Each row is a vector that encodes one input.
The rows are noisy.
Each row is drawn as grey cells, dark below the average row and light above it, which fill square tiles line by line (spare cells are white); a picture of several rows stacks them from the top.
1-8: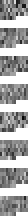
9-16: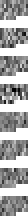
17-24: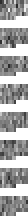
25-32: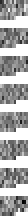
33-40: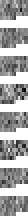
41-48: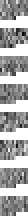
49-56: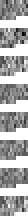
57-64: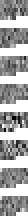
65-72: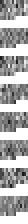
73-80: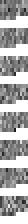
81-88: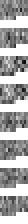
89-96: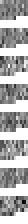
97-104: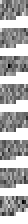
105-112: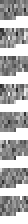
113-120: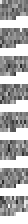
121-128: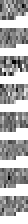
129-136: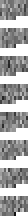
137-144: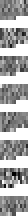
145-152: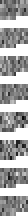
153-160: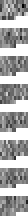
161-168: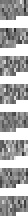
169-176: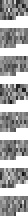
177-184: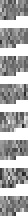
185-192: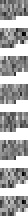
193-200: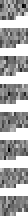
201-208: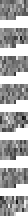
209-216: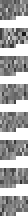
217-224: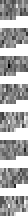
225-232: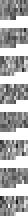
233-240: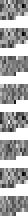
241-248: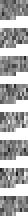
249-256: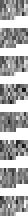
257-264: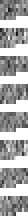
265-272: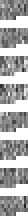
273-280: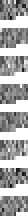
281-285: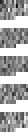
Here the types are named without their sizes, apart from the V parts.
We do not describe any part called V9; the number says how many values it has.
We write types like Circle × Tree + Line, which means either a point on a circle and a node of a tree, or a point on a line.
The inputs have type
List(Line) + Tree × (Tree + V9).
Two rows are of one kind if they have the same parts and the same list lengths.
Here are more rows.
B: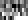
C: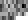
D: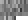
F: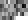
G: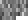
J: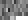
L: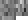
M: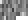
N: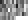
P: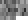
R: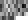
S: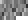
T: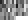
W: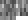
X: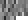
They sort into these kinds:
B
C, F, R
D, G, M, S
J, L, P, W, X
N, T

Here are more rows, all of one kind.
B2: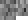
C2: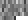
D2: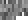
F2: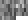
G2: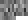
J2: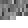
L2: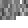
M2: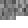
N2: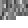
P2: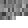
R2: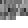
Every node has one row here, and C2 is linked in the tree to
D2.
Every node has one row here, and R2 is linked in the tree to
B2.
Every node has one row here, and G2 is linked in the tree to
M2.
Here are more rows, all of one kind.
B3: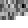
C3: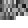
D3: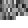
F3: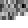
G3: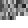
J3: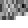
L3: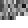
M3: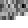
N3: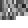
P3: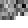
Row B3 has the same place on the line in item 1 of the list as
F3, J3 and M3.
